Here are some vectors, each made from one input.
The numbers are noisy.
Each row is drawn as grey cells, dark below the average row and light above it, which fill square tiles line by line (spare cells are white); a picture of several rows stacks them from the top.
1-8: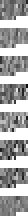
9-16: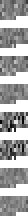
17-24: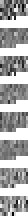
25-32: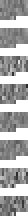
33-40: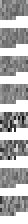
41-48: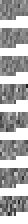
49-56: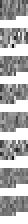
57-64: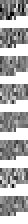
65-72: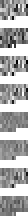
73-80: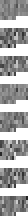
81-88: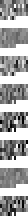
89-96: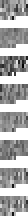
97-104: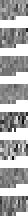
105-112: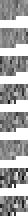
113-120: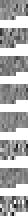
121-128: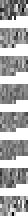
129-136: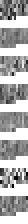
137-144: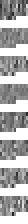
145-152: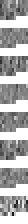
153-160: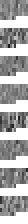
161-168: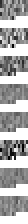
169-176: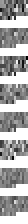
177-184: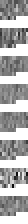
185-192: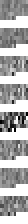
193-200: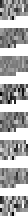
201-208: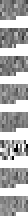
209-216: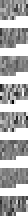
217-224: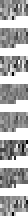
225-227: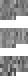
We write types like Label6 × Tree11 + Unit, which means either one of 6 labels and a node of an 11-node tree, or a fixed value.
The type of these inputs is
Bool × Circle9 × Line6 + Line8.
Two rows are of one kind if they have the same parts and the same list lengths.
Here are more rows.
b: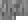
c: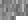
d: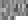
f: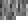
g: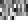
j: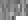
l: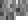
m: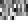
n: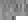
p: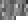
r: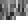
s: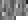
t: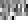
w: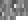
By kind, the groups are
b, c, d, j, n, t
f, g, l, m, p, r, s, w

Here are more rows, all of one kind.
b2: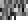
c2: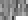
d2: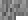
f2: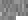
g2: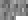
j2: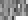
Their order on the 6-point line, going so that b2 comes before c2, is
d2, f2, g2, b2, c2, j2.
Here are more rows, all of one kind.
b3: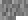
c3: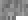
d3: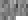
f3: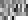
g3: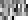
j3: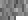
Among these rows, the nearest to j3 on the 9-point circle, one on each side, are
c3 and f3.
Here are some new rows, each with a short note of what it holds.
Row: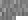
a point on a 9-point circle, a point on a 6-point line and a true/false value
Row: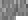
a point on a 9-point circle, a point on a 6-point line and a true/false value
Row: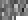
a point on an 8-point line
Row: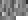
a point on an 8-point line
